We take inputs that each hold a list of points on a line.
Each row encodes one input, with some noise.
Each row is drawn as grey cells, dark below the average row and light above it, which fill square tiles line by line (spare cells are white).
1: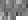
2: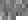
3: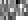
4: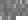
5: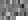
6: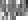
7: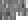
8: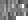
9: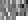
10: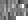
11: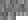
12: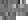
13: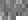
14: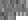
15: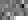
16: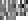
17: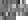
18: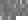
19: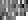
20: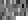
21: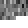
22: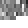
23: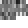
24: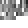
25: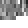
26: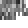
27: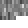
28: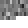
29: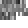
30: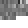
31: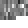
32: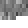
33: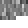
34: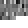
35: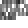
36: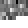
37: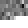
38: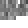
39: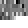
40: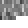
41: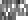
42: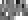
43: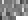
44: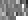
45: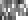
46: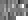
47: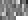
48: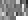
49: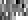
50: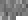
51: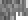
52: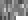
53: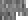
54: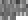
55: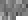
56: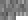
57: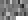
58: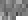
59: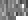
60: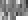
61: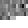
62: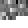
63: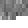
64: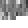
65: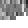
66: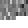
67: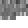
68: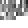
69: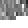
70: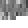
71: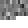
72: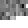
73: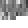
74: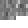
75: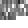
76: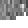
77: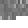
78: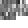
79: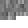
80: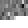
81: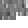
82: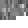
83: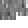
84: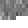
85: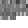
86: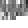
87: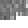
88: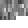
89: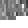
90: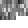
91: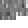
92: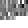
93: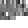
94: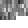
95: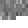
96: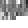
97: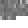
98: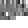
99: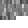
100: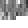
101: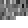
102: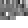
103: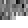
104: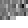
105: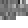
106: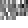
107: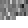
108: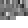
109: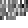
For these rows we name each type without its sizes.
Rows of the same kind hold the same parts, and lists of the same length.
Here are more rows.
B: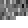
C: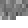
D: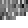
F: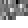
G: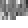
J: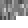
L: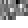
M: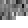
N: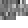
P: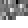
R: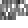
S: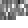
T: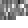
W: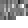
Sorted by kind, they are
B, C, G, N, R, S, T, W
D, J, M
F, L, P

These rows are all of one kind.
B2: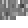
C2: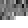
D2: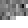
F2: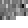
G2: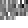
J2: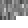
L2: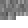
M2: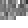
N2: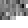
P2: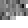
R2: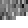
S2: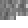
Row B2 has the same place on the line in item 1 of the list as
L2, M2 and S2.
